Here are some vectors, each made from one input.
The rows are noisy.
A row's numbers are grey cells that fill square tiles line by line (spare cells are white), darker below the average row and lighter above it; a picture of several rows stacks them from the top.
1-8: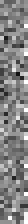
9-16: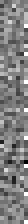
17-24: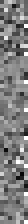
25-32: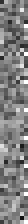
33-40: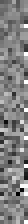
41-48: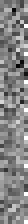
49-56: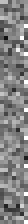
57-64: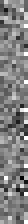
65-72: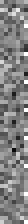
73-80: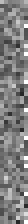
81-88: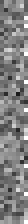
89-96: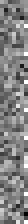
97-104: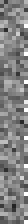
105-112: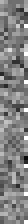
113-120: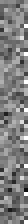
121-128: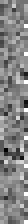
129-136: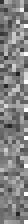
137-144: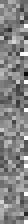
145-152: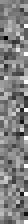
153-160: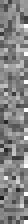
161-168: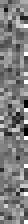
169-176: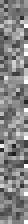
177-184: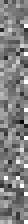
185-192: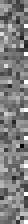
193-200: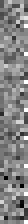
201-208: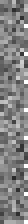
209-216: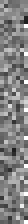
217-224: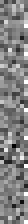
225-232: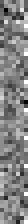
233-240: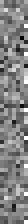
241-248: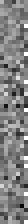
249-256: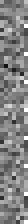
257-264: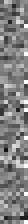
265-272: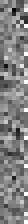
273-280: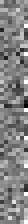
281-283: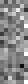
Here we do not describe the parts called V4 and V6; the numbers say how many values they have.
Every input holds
a value of V6, together with either a point on an 8-point line and a value of V4, or four true/false values.
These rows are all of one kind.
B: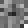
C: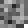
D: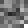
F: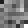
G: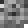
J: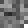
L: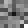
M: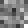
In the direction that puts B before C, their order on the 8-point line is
G, L, M, F, B, C, D, J.
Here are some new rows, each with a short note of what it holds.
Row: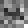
a point on an 8-point line, a value of V4 and a value of V6
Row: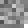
four true/false values and a value of V6
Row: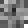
a point on an 8-point line, a value of V4 and a value of V6
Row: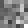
a point on an 8-point line, a value of V4 and a value of V6
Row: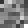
a point on an 8-point line, a value of V4 and a value of V6
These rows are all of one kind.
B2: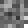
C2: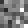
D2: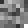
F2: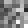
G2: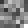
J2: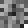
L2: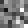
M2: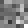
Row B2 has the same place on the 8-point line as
G2 and J2.
